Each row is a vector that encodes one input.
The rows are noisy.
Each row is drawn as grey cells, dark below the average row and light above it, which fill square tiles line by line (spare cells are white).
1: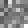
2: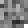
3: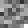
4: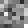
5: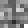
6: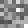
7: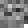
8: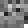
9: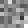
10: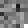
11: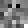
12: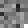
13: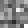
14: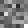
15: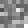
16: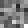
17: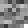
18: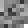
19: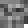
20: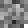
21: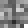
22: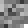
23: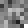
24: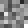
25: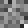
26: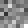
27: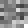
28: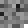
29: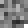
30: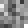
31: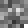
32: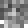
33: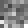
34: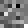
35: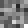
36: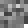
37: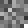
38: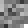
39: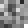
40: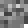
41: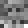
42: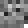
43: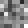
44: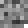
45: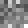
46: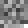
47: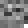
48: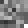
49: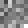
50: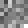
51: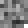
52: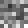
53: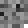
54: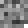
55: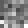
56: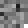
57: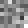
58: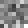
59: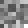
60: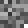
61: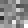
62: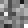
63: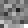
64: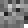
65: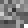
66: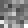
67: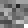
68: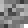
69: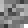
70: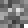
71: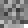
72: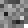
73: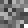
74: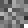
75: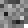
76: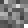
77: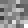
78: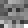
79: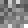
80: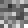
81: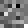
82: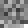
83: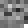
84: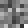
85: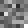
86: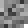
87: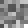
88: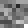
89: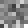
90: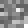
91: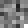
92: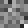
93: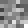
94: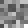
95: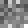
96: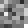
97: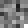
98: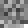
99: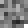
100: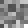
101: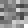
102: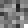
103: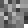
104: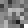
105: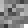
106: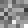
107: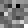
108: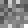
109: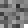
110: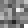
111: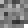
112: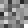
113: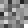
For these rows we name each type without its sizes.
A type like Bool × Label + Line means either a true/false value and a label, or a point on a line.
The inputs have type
Label × (Line + Tree).
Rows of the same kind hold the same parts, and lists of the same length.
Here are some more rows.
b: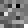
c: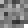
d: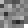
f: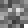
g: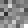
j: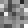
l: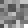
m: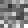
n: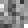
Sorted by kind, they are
b, f, j, l, m, n
c, d, g

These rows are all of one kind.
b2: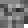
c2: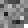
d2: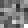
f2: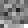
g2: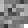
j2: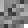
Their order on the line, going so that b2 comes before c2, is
b2, j2, g2, f2, c2, d2.
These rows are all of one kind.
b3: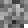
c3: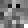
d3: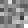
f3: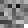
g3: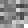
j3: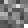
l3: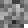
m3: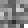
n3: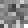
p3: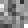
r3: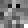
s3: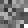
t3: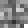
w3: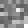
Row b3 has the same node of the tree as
d3, j3 and l3.
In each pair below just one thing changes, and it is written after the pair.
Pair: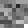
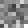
the label
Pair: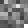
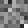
the node of the tree
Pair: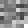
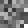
the label
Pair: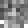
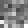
the node of the tree
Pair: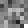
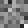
the label
